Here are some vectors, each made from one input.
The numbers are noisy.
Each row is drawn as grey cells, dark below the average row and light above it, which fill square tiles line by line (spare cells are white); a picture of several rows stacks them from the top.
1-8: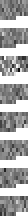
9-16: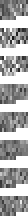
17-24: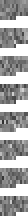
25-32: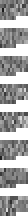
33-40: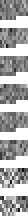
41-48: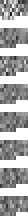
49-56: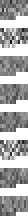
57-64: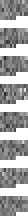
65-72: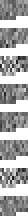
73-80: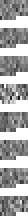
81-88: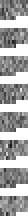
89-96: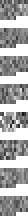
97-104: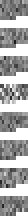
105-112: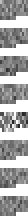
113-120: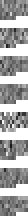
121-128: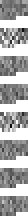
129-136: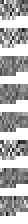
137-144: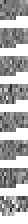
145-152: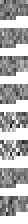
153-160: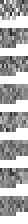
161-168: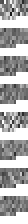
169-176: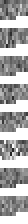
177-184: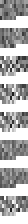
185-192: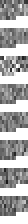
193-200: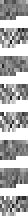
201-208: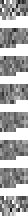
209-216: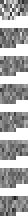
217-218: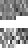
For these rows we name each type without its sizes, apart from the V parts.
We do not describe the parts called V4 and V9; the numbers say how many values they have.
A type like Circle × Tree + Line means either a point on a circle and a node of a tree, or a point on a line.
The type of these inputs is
Line + (Tree + V9) × V4.
